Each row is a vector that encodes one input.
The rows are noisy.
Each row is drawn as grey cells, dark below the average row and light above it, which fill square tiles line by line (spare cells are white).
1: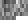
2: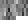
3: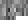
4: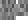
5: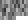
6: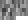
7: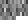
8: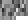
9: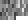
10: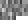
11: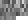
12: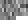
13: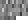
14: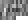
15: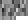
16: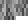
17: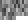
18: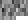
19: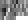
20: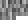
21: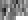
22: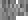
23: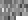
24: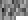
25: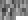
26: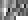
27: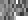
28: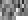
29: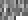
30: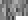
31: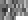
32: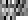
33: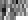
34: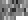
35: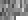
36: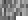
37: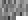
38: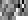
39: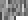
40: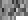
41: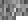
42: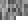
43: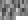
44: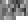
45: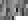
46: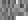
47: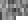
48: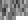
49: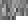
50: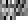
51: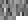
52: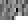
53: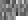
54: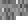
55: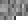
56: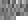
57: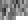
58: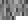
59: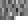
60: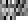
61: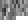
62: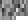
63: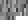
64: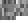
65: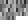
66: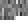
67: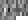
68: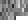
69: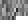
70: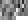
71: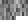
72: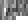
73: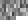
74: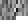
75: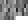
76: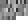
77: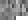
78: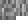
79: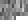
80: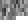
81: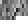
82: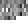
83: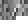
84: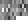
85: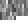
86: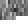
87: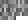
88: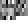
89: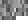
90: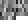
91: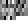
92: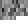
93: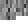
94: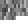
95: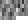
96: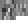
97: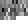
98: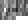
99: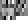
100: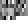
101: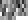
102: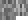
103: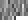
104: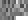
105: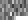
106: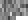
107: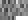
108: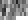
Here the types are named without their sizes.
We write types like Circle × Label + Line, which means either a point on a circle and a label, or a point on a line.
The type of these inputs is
List(Line).
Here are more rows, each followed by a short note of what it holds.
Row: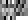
the empty list
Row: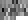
a list of one item
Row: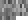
a list of three items
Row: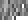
a list of three items
